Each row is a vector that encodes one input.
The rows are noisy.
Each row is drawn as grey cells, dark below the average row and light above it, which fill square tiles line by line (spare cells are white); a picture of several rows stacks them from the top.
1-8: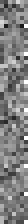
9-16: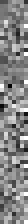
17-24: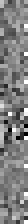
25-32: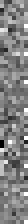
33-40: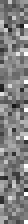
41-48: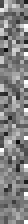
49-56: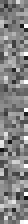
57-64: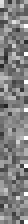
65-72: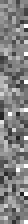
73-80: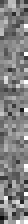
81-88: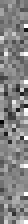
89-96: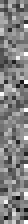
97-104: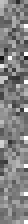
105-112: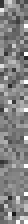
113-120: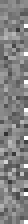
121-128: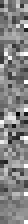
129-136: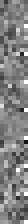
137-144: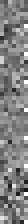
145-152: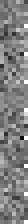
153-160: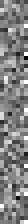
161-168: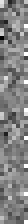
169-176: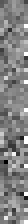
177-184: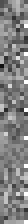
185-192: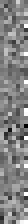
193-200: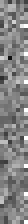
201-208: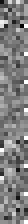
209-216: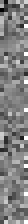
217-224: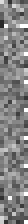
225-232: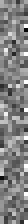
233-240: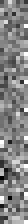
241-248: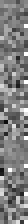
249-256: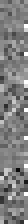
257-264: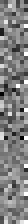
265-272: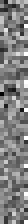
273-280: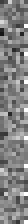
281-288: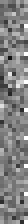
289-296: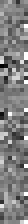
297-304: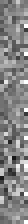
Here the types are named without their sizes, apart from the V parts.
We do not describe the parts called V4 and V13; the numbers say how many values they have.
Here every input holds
either a point on a circle and a true/false value, or a fixed value, or a value of V4 and a value of V13.
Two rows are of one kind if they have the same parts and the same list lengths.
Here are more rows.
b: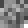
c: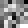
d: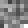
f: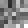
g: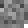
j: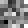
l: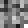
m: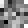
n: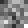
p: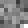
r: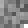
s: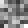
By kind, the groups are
b, l
c, d, f, m, n, s
g, j, p, r

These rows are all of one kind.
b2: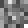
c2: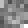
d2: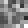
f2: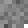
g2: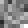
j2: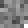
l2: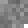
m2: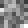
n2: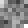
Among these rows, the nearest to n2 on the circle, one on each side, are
j2 and m2.
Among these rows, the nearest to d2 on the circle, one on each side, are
c2 and g2.
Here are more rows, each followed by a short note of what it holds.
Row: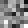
a value of V4 and a value of V13
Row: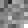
a fixed value
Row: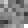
a point on a circle and a true/false value
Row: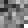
a value of V4 and a value of V13
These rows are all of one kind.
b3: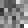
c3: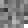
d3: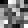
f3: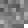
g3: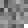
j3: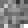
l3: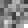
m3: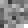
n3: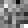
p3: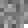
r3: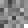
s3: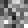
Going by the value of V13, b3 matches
f3 and j3.
